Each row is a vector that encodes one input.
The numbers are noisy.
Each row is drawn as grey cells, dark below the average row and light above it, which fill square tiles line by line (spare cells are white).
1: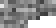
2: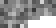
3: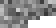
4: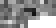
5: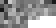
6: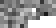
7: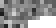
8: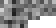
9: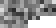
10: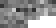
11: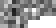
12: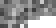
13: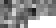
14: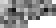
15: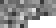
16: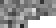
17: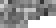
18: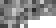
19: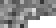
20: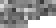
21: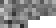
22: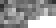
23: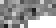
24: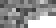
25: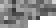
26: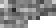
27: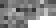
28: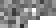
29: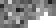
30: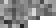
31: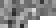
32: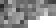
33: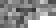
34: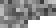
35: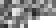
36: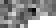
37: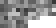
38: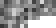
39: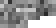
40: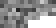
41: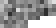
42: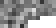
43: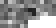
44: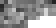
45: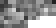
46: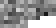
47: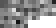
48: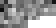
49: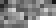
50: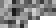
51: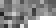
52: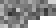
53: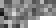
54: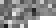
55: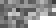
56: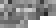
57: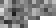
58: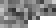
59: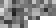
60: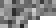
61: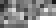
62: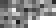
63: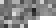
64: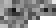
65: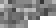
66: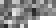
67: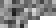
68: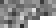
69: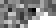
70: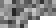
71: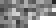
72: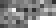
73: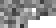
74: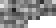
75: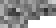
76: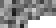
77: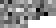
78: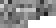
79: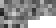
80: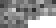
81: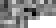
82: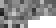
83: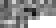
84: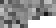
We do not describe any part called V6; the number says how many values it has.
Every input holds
a true/false value, together with either a point on a 5-point line, or a value of V6.
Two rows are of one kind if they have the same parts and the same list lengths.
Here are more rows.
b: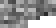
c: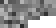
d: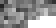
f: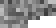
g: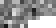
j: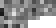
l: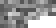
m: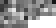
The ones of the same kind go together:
b, f, g, j
c, d, l, m

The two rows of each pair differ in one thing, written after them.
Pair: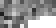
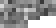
the true/false value
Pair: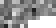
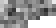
the true/false value
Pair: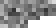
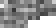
the value of V6
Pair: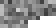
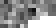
the true/false value
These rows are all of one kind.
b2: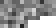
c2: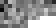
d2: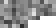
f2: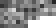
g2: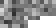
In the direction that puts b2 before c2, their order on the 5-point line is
d2, g2, f2, b2, c2.
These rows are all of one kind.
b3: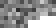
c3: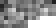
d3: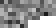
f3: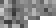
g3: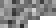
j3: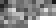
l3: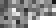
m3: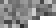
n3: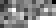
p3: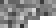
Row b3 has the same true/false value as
c3, j3, l3 and n3.
